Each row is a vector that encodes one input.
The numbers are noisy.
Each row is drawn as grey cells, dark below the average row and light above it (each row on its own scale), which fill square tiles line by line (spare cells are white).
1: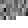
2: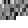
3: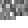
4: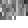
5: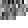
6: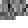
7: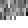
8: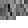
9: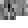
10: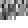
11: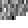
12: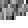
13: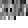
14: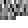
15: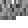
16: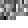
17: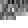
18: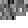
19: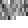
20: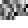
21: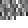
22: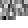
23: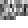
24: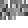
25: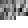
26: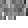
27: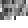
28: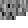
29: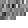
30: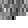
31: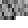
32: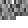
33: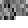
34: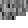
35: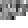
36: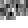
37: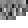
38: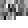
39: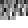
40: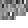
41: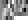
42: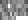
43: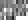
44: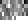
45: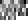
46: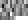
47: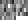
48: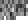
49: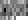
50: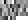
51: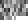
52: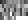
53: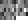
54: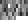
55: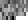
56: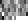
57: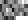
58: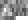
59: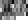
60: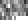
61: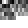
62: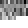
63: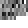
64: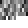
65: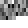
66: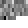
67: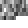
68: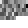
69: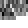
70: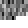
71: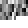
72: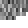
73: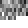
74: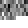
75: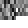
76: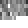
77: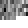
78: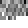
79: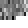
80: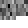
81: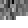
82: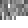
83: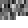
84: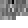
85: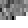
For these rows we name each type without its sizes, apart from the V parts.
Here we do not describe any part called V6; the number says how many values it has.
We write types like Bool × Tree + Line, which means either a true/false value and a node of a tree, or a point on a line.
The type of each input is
Bool × Bool × Bool × Label × V6.
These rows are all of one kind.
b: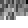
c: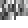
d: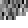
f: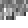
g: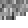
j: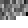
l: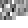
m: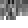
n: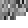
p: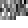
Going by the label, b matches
d, j, m and n.
